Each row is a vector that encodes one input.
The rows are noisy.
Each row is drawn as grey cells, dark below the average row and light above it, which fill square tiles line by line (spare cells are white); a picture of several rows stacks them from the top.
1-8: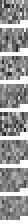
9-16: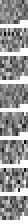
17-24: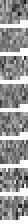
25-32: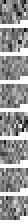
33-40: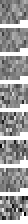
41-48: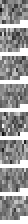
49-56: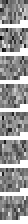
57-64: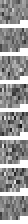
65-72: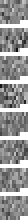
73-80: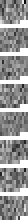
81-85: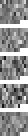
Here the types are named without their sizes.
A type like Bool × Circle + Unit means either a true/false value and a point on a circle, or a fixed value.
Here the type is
Bool × (Label + Line).
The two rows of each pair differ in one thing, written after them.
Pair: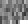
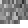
the place on the line
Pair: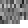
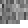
the true/false value
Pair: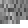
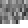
the place on the line
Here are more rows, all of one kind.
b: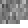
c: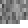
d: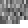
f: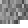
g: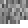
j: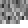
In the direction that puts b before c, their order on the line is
g, d, b, c, j, f.
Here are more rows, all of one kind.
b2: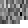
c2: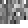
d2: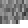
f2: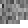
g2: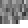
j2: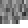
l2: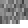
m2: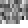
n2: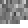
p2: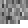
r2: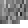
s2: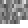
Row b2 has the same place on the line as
c2, p2, r2 and s2.
